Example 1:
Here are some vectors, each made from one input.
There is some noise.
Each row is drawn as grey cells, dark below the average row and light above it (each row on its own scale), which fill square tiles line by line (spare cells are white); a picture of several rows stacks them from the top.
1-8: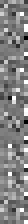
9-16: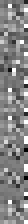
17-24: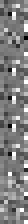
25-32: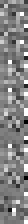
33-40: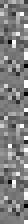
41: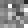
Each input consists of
one of 4 labels.
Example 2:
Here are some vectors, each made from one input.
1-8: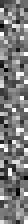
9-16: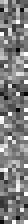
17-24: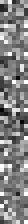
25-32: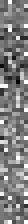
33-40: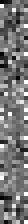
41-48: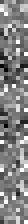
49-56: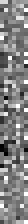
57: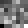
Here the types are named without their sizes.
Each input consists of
a point on a line.
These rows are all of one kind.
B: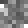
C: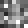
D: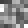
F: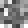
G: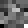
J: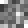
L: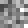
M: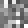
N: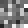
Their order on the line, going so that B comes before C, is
J, M, F, B, C, G, D, L, N.
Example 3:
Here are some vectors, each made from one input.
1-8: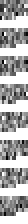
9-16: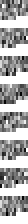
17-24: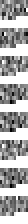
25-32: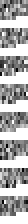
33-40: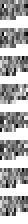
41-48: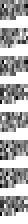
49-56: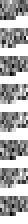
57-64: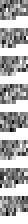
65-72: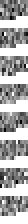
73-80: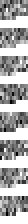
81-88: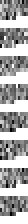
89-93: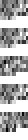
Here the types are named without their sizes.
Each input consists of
a label.
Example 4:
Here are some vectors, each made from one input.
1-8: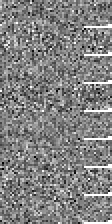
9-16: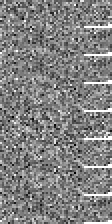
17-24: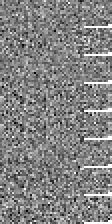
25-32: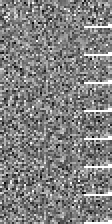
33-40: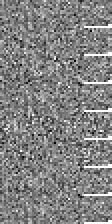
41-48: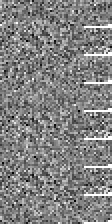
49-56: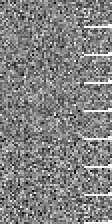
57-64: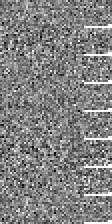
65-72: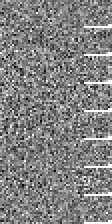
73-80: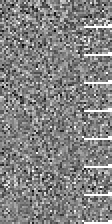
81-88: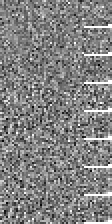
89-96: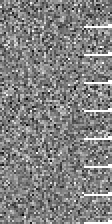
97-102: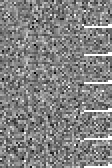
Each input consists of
a point on a 15-point line.
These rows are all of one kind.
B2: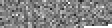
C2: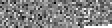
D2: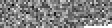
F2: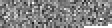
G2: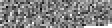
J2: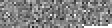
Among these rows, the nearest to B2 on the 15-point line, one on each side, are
D2 and J2.
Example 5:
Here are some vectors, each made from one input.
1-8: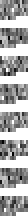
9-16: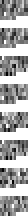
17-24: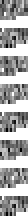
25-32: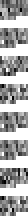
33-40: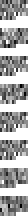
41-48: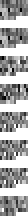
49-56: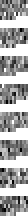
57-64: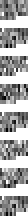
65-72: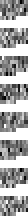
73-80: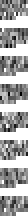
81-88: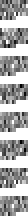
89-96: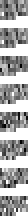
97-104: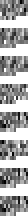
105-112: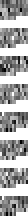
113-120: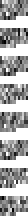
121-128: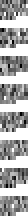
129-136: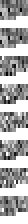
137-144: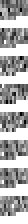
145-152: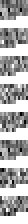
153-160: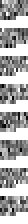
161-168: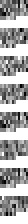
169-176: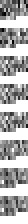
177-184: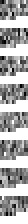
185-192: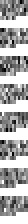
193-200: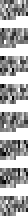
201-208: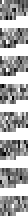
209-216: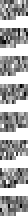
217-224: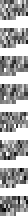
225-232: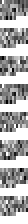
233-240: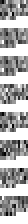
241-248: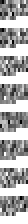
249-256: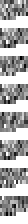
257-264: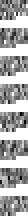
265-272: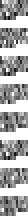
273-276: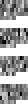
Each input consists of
one of 11 labels.
